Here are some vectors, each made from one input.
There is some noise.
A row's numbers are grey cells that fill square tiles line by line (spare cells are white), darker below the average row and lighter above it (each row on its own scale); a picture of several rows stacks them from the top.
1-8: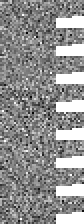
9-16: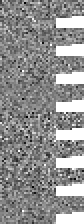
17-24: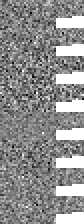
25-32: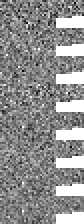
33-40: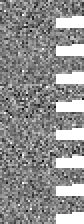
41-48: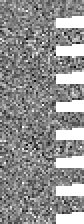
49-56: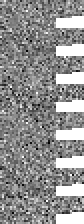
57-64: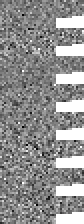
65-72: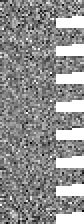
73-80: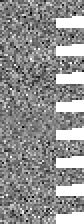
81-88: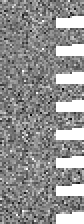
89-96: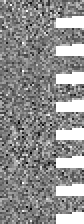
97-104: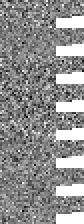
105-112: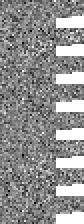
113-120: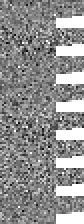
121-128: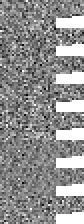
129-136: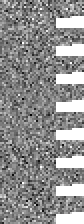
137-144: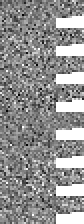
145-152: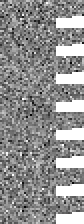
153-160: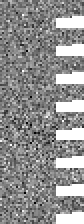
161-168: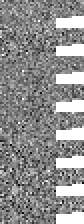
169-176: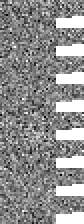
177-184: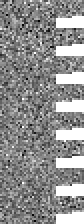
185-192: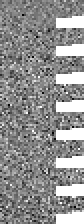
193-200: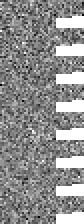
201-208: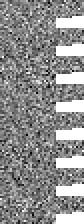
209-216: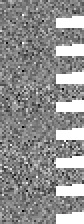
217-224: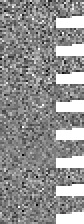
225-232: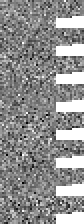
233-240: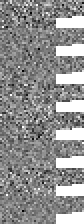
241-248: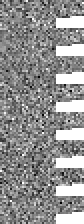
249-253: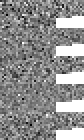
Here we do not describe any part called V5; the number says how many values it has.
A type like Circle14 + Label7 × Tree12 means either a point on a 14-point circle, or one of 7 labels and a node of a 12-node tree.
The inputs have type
List2(Label9 × V5) × (Tree10 + Unit).
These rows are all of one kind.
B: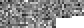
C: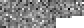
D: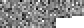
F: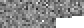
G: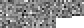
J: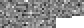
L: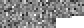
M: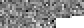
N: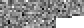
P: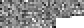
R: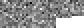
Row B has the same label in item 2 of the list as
D and N.
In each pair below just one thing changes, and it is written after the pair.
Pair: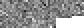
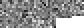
the label in item 2 of the list
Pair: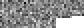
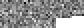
the value of V5 in item 2 of the list
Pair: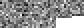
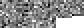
the label in item 1 of the list
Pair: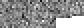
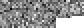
the label in item 1 of the list
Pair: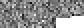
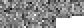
the label in item 1 of the list
